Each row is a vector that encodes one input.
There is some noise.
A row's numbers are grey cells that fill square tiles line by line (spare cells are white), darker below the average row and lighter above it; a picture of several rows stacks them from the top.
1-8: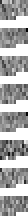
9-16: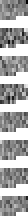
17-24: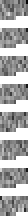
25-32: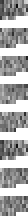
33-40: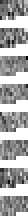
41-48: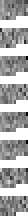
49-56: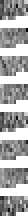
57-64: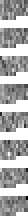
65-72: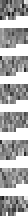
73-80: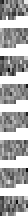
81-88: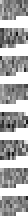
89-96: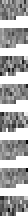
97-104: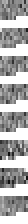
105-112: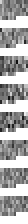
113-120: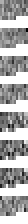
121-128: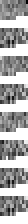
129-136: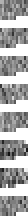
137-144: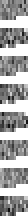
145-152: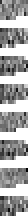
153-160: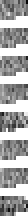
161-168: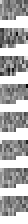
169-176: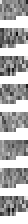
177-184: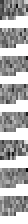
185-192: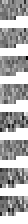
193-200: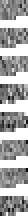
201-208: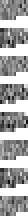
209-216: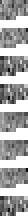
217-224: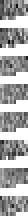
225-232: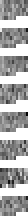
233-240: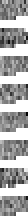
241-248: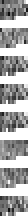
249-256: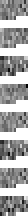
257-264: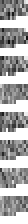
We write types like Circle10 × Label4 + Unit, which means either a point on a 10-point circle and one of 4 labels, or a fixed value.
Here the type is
Bool × (Circle10 + Unit) × Line4 + Label7.
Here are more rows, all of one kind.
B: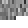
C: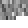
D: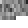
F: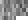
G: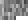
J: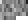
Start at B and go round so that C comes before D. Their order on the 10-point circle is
B, G, J, F, C, D.
